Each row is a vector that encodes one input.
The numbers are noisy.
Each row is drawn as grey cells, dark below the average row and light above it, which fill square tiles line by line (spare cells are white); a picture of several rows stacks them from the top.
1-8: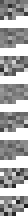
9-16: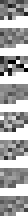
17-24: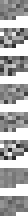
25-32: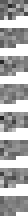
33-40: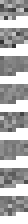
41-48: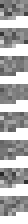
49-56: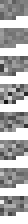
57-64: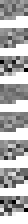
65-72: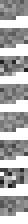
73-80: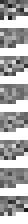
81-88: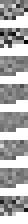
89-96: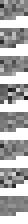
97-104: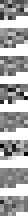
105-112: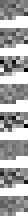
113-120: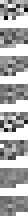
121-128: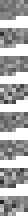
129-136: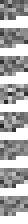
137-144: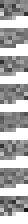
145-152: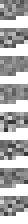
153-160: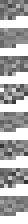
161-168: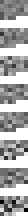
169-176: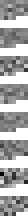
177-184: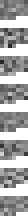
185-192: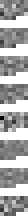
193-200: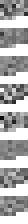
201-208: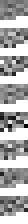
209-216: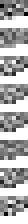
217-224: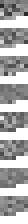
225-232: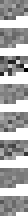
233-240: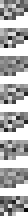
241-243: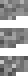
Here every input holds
a point on a 5-point circle, together with either a point on a 5-point circle, or four true/false values.
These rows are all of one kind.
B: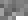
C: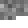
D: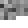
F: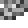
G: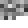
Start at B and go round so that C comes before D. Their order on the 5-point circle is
B, G, F, C, D.
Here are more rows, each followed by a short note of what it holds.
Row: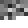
a point on a 5-point circle and four true/false values
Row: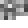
a point on each of two 5-point circles
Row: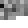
a point on a 5-point circle and four true/false values
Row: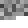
a point on a 5-point circle and four true/false values
